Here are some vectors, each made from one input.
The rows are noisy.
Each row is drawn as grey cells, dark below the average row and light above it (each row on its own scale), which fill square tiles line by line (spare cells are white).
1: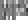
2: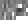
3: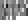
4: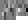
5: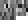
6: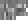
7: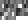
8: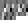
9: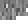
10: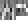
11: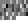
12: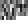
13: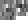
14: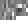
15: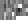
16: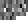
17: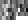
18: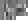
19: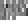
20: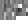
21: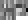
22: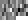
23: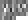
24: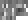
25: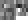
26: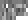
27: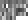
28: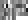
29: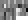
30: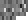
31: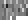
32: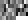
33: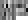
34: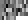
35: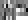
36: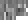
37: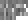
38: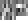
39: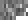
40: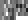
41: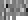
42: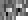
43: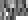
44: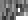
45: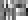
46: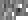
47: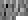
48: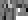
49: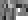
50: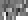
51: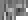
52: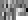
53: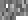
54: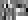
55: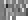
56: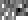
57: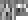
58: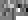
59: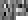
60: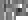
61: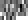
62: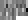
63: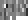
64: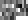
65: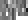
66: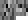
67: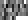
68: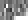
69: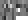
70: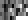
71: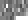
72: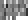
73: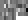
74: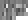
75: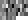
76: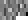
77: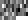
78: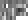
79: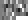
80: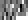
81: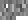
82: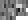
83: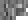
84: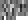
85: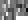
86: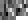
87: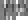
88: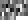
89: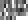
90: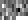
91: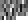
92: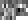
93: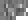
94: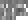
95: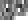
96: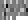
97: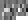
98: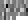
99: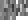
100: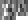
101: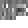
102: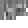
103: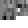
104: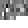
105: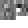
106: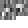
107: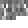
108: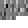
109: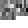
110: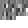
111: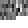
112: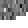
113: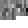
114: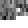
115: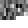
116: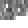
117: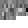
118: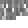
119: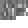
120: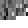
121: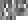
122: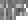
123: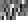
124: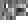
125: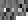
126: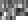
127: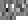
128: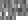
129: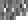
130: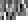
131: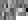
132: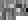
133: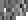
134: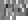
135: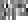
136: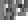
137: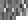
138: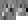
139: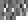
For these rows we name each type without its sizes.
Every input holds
a label and a true/false value.
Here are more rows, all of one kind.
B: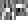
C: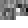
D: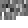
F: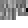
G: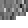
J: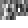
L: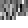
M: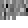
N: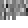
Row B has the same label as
D, M and N.
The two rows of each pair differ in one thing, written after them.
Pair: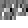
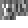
the label
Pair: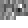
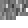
the label
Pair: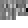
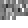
the true/false value
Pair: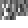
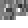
the label
